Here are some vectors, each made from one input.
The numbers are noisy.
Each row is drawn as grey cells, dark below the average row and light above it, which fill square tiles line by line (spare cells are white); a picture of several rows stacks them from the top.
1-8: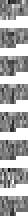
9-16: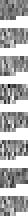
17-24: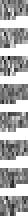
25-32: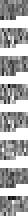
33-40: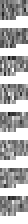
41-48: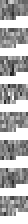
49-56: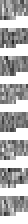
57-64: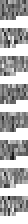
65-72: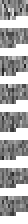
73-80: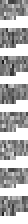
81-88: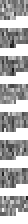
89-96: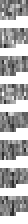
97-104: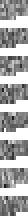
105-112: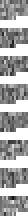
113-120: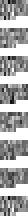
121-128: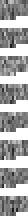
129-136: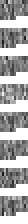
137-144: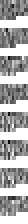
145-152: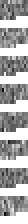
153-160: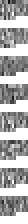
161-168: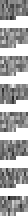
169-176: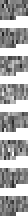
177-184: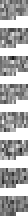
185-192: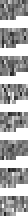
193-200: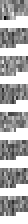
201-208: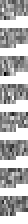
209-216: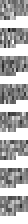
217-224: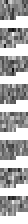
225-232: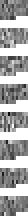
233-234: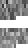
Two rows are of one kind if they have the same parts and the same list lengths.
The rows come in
2 kinds.
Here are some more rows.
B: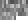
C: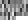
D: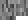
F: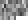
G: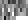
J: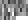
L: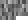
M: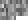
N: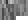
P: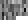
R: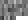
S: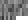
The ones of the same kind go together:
B, C, F, G, J, M
D, L, N, P, R, S

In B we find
three true/false values.
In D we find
three labels (each one of 9).
